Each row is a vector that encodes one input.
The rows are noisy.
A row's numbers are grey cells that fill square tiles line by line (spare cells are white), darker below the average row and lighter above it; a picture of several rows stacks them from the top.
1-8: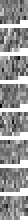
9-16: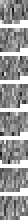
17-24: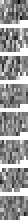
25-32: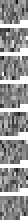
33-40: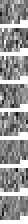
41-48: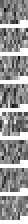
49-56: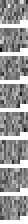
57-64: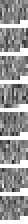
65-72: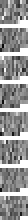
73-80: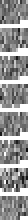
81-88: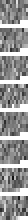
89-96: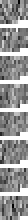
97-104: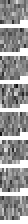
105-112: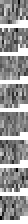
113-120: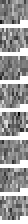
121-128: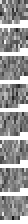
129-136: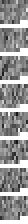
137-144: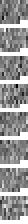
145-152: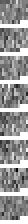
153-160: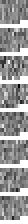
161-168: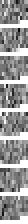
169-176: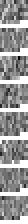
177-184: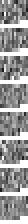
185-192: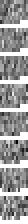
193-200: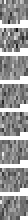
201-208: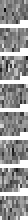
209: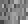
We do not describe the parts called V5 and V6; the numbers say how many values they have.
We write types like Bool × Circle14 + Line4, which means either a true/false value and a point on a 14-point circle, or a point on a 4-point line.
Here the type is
(Bool × V6 + Line7) × (Tree8 + V5).
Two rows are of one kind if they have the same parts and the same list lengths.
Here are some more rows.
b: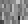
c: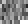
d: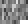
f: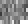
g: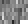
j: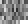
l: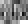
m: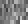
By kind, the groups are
b, d, f, g, m
c
j
l

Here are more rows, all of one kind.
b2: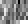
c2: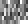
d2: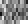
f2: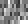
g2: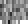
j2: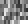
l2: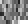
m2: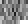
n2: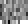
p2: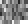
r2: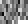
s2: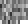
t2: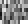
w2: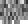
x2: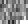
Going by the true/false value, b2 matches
c2, d2, m2 and x2.
